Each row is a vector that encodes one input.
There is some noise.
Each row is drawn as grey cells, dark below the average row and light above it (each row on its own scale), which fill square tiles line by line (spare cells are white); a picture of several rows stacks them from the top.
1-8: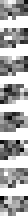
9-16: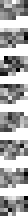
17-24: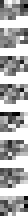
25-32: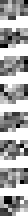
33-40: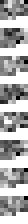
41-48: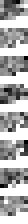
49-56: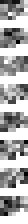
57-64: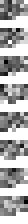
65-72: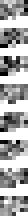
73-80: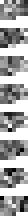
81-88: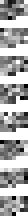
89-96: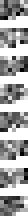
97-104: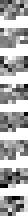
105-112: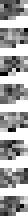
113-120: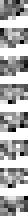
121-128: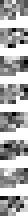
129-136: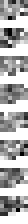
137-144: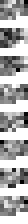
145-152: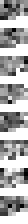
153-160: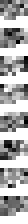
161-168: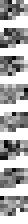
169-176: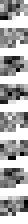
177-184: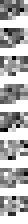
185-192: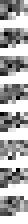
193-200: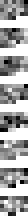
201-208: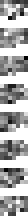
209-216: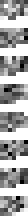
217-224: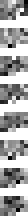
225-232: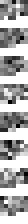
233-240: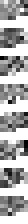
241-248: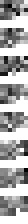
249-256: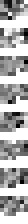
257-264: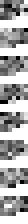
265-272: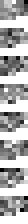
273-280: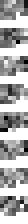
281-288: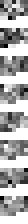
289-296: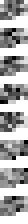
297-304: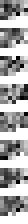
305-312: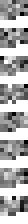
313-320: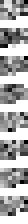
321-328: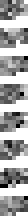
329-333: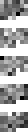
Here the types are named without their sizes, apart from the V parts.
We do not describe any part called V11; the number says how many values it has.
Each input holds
a list of items, each a true/false value and a value of V11.
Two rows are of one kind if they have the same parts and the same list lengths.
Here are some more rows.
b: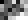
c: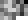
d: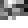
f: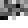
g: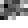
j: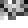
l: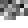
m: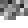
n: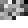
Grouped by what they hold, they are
b, f, g
c, d, j, n
l, m

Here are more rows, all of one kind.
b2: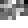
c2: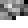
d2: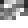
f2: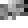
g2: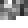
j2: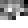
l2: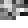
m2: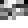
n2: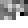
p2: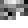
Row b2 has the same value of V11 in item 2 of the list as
d2, g2, l2 and n2.
